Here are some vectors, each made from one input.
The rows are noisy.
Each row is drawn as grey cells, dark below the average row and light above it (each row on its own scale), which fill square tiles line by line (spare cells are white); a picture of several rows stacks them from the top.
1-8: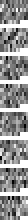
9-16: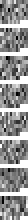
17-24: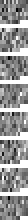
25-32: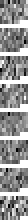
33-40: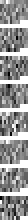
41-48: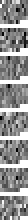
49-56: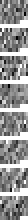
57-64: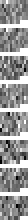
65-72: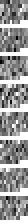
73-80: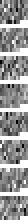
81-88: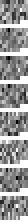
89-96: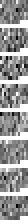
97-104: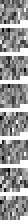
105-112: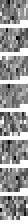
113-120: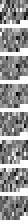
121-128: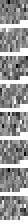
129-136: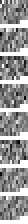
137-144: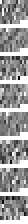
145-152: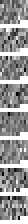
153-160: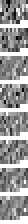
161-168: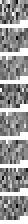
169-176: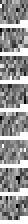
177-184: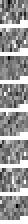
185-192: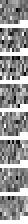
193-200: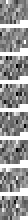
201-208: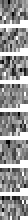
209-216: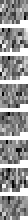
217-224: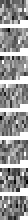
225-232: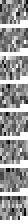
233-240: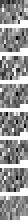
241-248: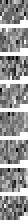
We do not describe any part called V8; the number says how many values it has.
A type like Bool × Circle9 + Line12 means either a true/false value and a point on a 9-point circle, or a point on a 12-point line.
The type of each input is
Bool × (Line5 + V8) + Circle10 × Circle10.
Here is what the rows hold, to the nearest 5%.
About 40% of them hold a point on each of two 10-point circles. The rest hold a true/false value, together with either a point on a 5-point line, or a value of V8.
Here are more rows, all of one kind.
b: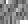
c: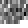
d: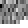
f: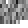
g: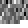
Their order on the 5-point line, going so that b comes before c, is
f, b, c, d, g.
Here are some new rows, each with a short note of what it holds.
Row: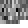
a true/false value and a value of V8
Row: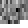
a true/false value and a value of V8
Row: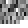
a point on a 5-point line and a true/false value
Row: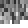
a point on each of two 10-point circles
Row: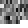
a true/false value and a value of V8
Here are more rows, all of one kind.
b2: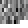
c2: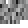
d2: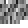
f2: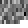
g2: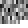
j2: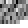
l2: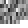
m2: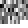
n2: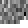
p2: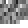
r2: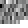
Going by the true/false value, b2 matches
f2 and n2.
